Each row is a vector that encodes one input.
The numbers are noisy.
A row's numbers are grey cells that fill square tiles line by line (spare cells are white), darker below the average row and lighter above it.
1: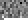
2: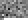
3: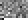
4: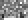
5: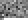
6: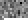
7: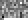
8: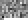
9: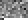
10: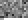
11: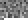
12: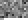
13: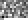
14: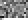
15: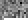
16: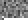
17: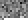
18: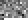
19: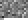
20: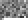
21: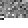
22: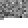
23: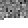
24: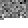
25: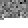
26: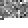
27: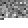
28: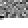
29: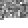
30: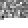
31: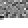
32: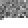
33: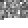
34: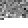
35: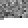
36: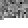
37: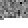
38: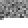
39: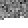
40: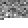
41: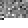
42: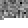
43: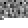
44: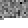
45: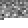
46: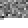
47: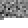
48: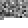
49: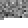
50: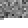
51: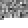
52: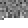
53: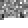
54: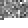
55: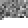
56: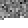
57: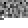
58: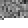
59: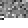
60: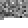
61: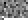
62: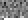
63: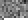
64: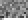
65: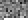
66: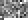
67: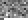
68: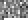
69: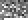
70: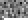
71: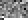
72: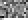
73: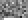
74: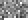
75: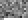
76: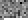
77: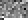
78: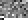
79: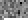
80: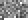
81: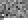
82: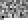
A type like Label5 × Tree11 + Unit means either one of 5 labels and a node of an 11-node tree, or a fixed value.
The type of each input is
Bool × (Line6 + Line7).
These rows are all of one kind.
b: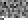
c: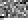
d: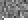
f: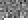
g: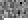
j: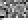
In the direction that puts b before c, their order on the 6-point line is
d, f, b, c, g, j.
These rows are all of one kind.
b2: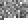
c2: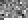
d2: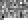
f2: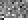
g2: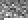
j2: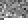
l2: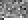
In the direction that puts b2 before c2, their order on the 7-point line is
b2, f2, l2, j2, g2, d2, c2.
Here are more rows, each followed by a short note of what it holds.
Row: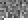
a point on a 6-point line and a true/false value
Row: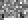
a point on a 7-point line and a true/false value
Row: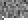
a point on a 6-point line and a true/false value
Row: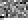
a point on a 6-point line and a true/false value
